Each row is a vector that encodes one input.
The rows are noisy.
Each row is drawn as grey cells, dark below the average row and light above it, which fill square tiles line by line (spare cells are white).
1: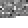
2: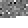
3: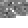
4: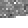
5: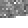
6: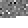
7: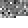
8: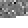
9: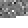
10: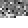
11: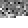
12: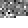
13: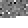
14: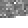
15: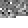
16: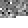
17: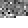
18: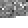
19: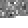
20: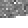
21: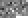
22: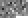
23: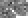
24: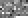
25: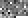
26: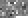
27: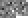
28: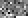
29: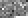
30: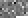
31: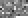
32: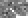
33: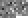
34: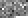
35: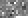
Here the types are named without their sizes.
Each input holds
either a point on a line, or three true/false values.
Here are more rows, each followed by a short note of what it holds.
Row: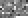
three true/false values
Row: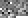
a point on a line
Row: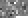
three true/false values
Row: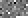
three true/false values
